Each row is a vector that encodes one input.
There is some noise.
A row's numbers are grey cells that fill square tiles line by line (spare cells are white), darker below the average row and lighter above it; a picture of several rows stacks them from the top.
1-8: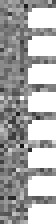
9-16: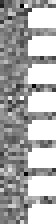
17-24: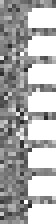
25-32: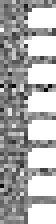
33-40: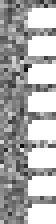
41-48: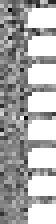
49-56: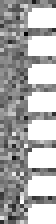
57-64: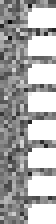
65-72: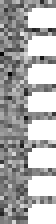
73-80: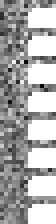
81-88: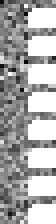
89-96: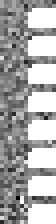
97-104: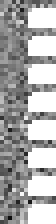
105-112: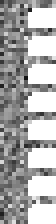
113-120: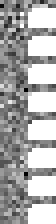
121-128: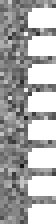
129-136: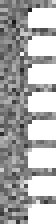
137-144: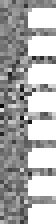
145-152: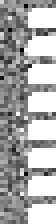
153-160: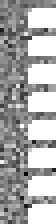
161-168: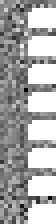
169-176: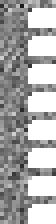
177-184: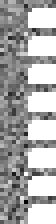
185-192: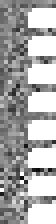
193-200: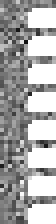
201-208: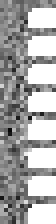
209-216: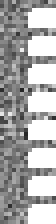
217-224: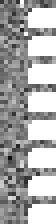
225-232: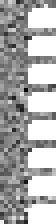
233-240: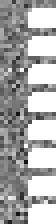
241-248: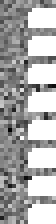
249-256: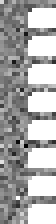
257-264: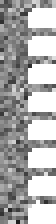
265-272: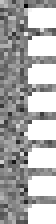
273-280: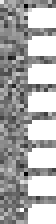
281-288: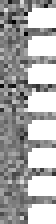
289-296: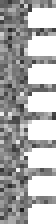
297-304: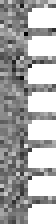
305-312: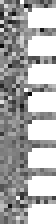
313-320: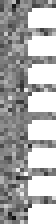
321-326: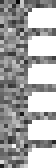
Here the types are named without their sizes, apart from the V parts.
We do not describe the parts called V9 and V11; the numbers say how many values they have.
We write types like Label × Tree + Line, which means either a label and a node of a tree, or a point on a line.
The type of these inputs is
Label × (Label + V9 × V11).
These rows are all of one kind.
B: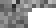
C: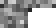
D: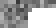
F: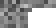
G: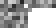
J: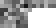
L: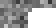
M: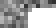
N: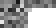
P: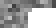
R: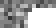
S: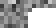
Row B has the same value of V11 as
D, F and S.
